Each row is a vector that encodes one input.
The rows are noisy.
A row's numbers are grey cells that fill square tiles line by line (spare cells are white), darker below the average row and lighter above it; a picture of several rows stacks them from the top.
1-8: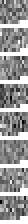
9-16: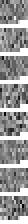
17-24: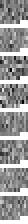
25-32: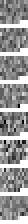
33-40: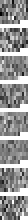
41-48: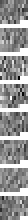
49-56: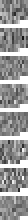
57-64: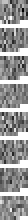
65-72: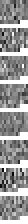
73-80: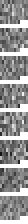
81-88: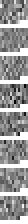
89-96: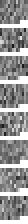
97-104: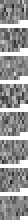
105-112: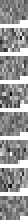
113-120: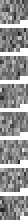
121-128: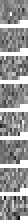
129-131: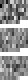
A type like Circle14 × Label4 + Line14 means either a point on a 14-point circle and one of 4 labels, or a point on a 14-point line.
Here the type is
Bool × Bool × Bool × Bool × (Circle10 + Unit) × Tree12.
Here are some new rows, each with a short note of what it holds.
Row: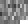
a node of a 12-node tree and four true/false values
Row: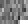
a point on a 10-point circle, a node of a 12-node tree and four true/false values
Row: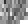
a node of a 12-node tree and four true/false values
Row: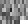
a point on a 10-point circle, a node of a 12-node tree and four true/false values
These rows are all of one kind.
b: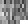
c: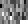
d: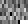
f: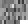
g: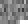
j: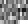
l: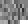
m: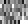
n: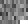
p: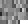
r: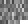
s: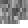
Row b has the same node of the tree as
d, f and m.
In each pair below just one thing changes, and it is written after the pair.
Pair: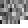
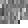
the node of the tree
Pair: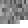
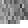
the node of the tree
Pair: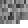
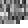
one of the four true/false values
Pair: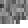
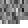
the node of the tree
